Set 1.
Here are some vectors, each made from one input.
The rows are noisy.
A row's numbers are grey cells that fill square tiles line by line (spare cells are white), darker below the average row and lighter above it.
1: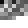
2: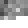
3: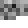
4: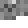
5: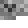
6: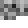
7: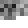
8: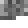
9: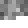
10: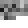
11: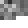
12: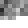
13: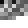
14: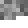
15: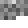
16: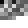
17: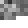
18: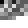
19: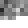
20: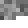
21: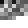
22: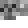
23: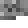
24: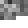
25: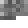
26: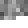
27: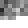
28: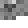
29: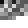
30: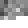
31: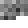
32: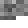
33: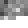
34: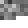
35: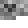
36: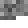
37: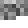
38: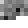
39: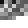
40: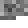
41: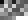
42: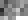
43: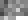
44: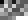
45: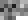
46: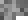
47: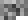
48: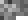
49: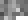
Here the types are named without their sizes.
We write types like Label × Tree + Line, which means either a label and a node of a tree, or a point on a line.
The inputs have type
List(Line).
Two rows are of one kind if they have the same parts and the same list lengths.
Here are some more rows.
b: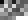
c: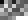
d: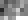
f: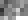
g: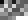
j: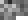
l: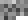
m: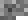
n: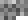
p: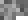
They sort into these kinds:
b, c, g
d, f, j, p
l, m, n

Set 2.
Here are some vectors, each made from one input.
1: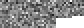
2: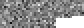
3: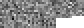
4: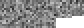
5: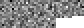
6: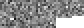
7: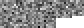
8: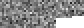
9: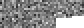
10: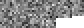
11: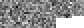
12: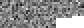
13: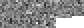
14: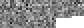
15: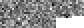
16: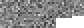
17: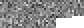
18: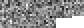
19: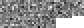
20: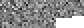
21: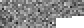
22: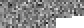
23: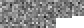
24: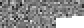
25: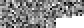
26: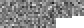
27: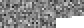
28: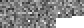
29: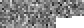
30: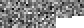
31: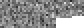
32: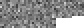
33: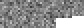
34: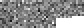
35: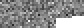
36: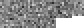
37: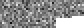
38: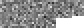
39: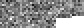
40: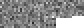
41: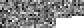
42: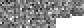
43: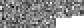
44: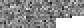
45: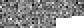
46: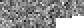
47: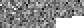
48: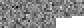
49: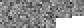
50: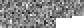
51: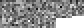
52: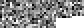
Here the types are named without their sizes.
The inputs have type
(Bool × Bool × Bool + Unit) × Tree.
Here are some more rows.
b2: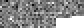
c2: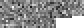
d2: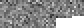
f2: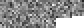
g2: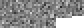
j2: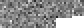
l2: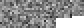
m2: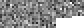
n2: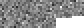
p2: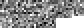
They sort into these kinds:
b2, g2, m2, n2
c2, d2, f2, j2, l2, p2

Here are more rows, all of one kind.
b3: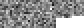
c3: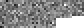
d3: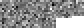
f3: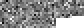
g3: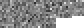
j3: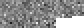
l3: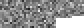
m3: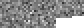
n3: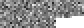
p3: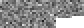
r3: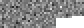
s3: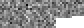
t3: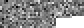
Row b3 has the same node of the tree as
n3 and s3.
